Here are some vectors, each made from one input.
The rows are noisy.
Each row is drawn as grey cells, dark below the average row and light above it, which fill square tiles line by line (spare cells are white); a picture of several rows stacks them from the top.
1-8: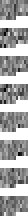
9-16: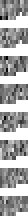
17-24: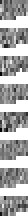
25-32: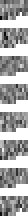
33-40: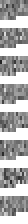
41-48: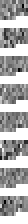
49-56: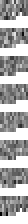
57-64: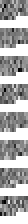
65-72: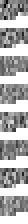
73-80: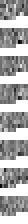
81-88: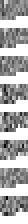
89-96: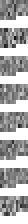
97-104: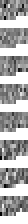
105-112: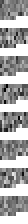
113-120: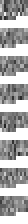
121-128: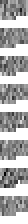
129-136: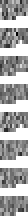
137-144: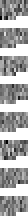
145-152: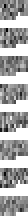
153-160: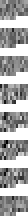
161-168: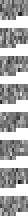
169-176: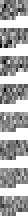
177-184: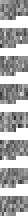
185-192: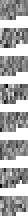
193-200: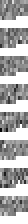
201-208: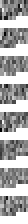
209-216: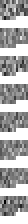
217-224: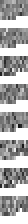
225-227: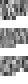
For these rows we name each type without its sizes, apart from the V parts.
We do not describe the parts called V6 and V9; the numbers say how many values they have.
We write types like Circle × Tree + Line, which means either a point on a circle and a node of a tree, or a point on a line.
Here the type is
Line × (Line × V6 + V9).
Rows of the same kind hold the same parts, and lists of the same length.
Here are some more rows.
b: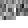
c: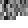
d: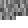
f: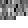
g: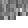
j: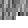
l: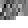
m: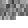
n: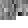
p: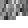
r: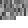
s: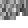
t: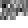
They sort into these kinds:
b, c, f, l, p, r, s, t
d, g, j, m, n

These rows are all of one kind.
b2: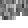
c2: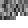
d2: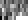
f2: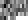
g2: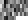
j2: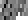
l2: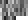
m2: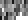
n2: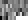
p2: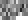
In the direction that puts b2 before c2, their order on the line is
f2, p2, l2, b2, n2, j2, g2, m2, c2, d2.
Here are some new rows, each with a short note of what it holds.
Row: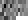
a point on a line and a value of V9
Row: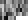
a point on a line and a value of V9
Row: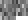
a point on each of two lines and a value of V6
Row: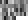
a point on a line and a value of V9
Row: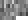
a point on each of two lines and a value of V6
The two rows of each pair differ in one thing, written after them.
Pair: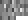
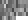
the value of V6
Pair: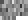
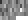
the place on one of the two lines
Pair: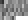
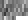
the value of V6
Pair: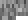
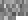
the place on one of the two lines
